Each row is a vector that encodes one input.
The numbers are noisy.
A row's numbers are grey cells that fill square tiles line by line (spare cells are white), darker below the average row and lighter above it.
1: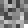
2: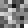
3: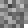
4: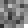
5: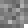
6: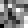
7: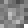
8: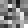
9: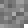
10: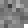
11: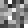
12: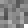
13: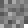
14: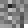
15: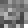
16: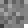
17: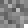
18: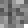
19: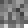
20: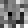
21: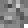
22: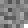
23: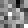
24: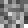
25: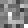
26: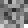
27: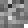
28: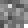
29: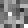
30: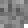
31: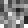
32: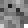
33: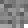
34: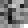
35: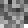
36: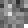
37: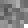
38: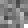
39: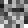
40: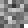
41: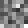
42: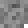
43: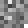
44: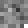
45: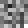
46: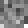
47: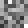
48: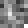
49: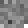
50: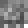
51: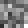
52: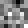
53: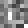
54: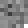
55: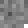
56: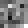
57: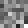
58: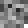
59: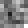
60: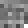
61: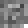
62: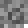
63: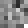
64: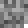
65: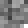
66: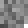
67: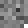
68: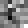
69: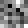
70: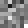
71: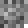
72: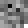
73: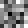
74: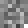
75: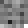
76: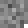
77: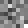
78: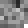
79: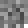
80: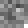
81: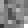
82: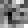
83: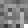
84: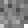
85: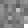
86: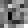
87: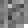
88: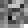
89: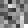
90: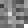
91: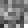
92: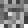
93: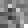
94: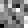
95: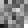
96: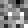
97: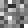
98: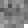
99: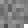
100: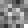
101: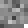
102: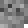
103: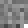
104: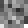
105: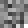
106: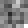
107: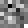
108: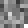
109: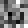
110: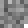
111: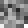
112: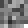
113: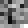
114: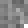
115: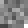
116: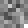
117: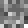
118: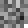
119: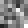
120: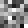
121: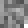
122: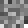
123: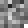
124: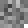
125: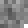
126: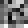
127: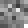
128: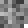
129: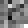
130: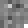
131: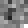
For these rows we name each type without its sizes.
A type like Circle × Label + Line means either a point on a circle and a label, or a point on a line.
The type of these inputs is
(Bool × Bool × Bool + Unit) × Circle.
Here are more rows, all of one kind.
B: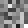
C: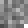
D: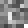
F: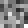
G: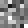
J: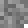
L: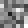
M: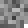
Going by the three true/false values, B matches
C and J.
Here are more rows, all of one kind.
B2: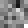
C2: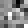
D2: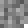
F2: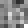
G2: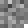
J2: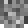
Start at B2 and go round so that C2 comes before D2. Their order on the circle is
B2, J2, C2, F2, G2, D2.
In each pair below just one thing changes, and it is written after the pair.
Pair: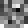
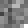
one of the three true/false values
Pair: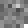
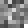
one of the three true/false values
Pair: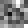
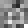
the place on the circle
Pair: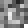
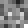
the place on the circle
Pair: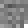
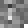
the place on the circle
